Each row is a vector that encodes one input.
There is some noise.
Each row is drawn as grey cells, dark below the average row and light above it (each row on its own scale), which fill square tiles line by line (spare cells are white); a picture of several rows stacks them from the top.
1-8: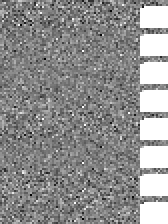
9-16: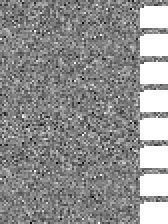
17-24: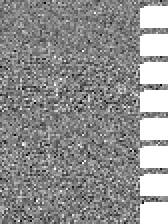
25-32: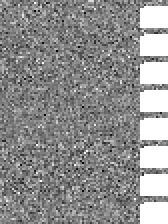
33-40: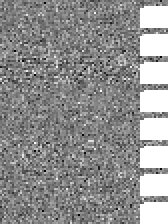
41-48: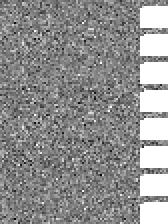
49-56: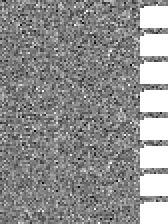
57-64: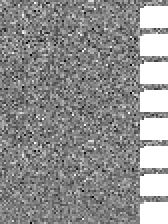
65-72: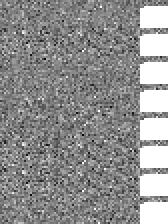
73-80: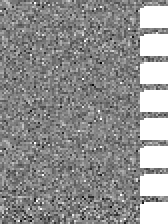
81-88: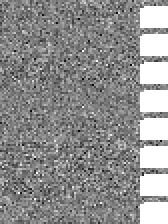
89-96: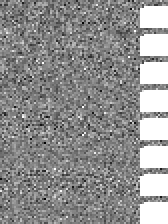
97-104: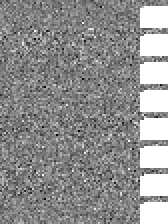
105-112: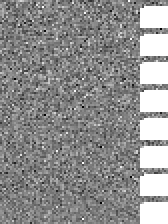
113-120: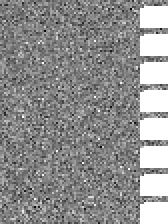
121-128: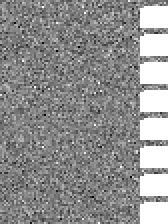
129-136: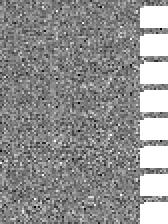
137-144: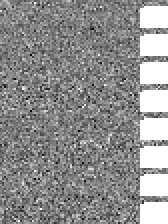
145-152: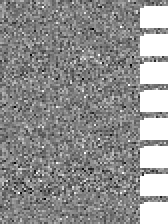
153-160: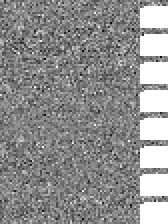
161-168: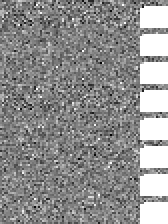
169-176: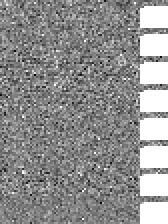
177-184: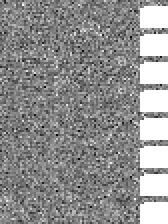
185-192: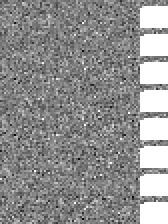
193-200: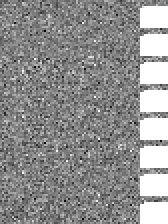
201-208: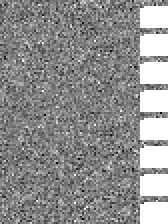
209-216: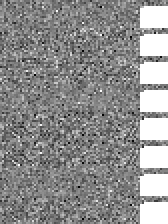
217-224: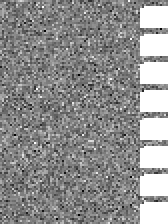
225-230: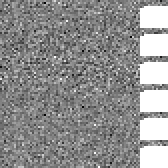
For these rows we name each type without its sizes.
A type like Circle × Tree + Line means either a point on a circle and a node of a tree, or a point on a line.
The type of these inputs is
Bool × Circle + Label.
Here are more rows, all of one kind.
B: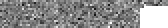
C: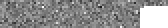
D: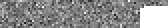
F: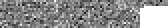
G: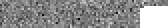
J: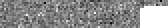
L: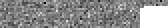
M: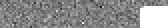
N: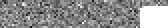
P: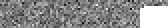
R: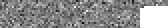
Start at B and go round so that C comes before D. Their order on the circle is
B, F, L, J, N, M, C, D, R, P, G.
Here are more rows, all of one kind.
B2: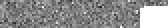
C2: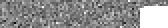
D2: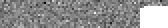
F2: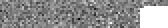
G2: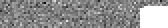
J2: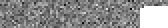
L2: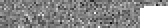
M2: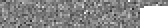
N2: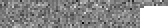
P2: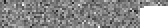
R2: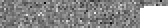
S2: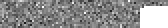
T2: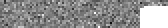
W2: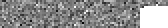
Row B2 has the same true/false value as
J2, L2, R2 and S2.
